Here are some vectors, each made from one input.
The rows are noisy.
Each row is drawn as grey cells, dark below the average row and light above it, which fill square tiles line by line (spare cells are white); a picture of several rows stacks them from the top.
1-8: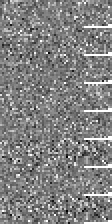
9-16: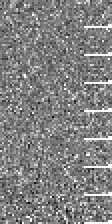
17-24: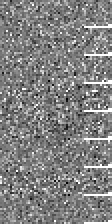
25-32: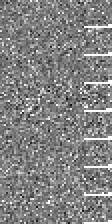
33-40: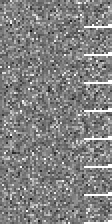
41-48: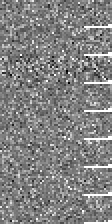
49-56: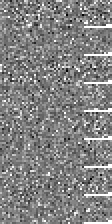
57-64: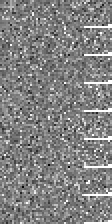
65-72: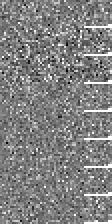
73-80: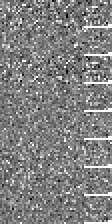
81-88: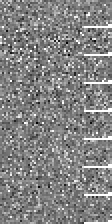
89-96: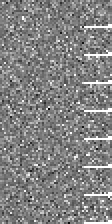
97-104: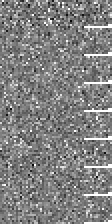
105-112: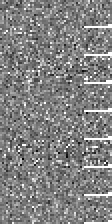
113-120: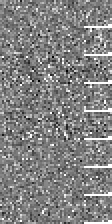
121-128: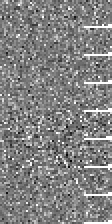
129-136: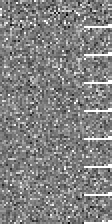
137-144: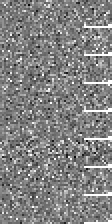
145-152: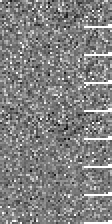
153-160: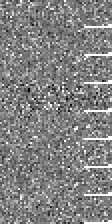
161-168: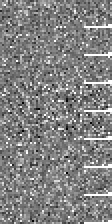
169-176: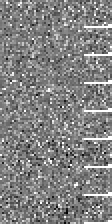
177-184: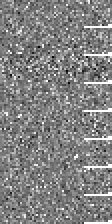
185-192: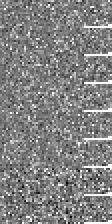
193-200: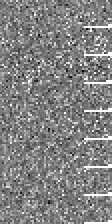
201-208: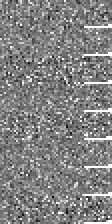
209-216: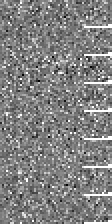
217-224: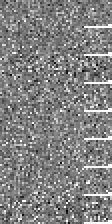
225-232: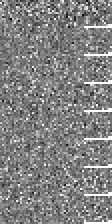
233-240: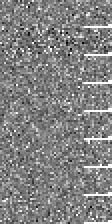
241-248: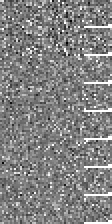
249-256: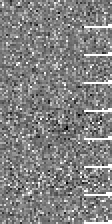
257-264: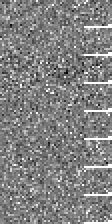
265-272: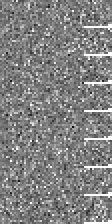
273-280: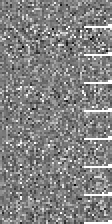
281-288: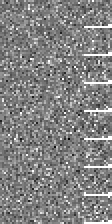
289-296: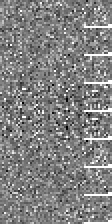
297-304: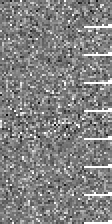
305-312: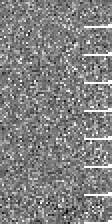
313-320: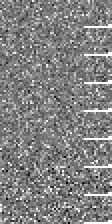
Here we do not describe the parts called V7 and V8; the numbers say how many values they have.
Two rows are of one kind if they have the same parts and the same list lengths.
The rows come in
3 kinds.
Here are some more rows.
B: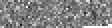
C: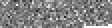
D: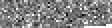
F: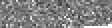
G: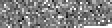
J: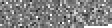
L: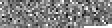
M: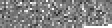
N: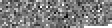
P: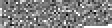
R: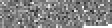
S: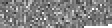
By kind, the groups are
B, F, S
C, J, M, R
D, G, L, N, P

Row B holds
four true/false values and a value of V7.
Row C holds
a point on a 10-point circle, a point on a 9-point line and a value of V7.
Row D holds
a value of V8.
